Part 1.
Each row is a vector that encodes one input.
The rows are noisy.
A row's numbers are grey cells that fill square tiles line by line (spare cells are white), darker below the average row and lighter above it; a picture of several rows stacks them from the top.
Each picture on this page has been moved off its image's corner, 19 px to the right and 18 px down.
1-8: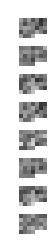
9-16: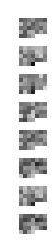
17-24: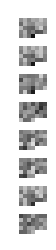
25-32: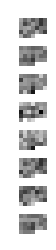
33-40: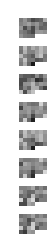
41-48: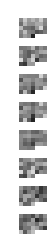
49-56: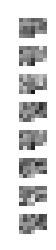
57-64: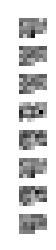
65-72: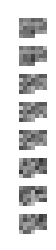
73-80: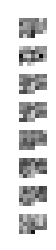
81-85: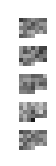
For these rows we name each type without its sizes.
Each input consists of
either a fixed value, or a node of a tree.
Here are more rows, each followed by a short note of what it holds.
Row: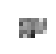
a node of a tree
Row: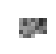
a node of a tree
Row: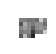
a node of a tree
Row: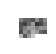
a node of a tree
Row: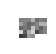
a node of a tree
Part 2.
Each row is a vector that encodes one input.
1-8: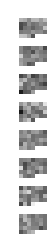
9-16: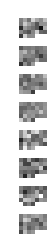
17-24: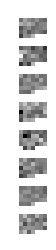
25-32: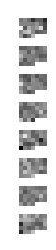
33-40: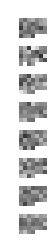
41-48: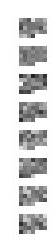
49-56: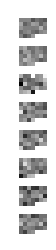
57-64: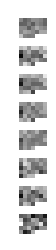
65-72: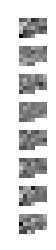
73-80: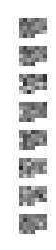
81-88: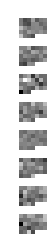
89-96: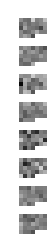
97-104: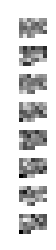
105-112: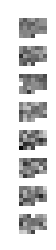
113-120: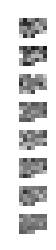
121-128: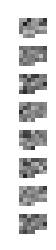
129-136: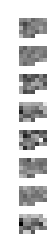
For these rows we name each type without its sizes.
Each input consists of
a node of a tree.
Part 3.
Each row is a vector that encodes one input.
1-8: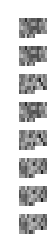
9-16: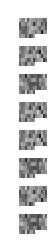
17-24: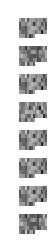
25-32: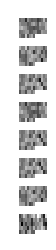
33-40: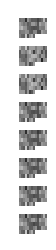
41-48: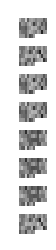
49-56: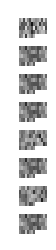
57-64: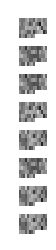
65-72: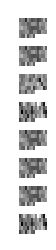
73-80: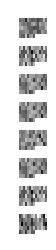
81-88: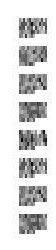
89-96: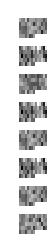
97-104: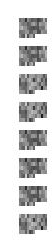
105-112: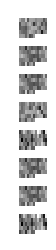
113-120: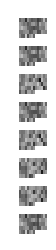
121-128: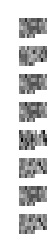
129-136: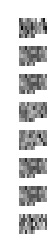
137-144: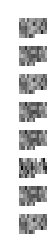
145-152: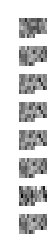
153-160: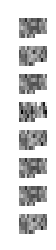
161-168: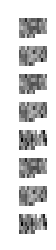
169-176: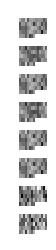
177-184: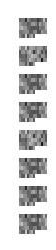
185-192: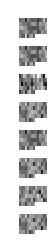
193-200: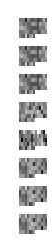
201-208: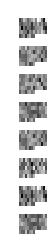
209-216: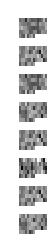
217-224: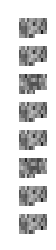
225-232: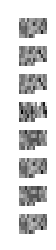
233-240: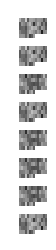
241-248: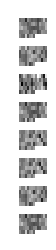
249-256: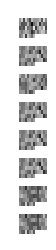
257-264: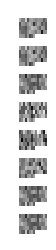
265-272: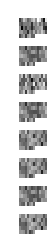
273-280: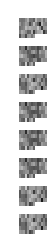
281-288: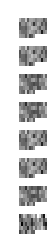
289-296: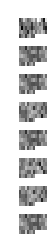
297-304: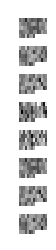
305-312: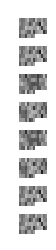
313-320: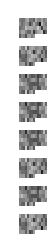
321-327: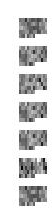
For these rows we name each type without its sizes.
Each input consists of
a label.
